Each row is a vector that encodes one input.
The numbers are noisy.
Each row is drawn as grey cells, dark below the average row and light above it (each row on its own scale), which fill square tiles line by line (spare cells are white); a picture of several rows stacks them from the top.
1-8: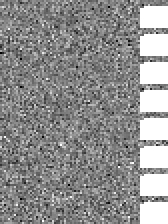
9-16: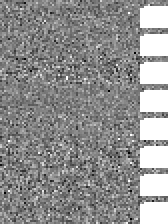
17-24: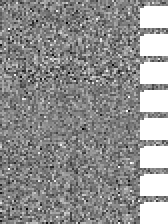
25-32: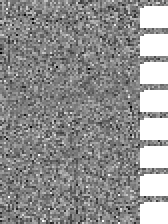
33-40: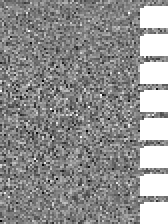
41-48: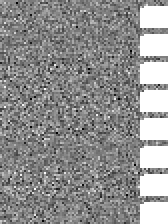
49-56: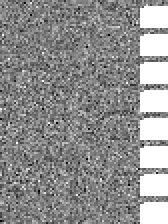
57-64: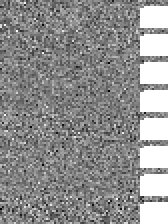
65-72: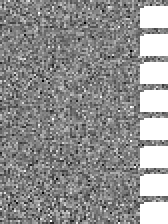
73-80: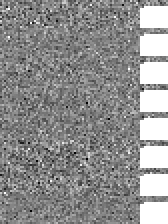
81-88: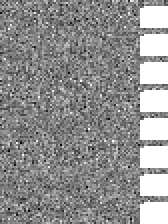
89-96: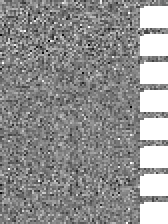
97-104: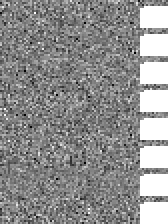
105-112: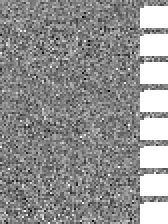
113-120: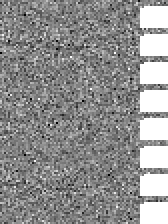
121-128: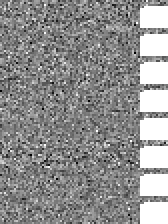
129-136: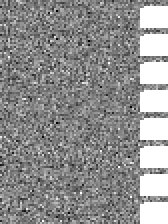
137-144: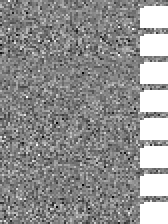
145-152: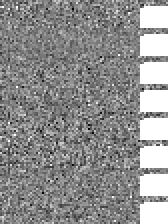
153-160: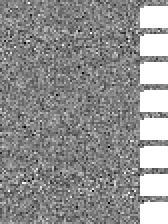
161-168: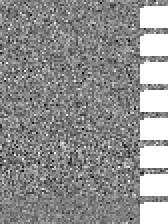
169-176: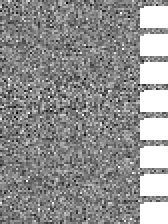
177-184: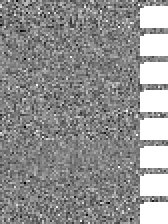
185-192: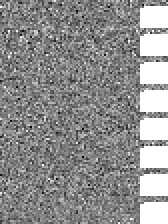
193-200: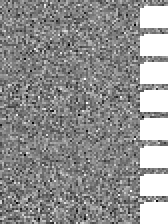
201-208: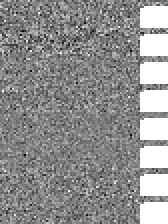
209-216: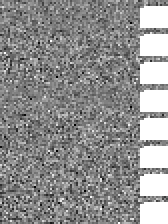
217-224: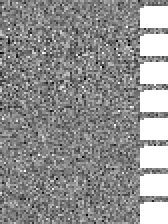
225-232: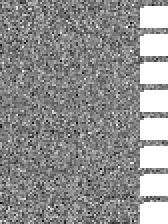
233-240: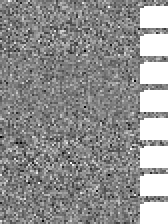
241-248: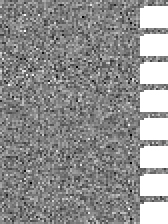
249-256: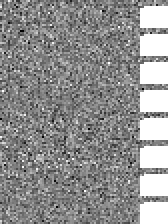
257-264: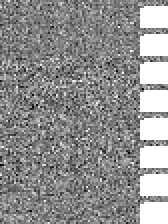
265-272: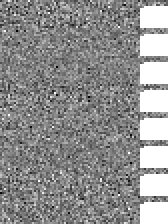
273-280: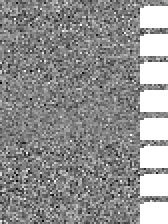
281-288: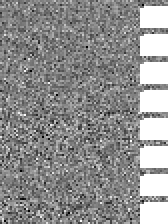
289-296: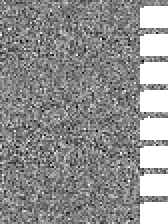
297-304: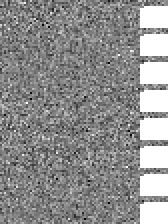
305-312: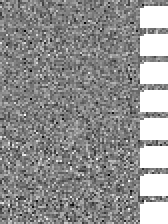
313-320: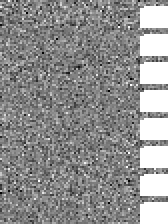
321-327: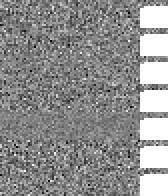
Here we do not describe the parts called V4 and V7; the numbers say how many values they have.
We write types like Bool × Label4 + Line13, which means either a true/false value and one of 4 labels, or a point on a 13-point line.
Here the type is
Circle9 × Circle9 × Label11 × List2(V7) + Label10 × V4.
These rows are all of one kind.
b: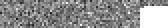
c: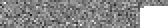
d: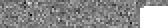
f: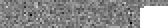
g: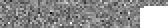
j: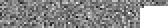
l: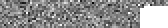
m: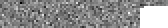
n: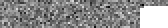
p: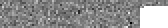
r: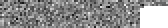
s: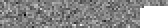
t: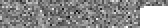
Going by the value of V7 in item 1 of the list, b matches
j, m, n and r.
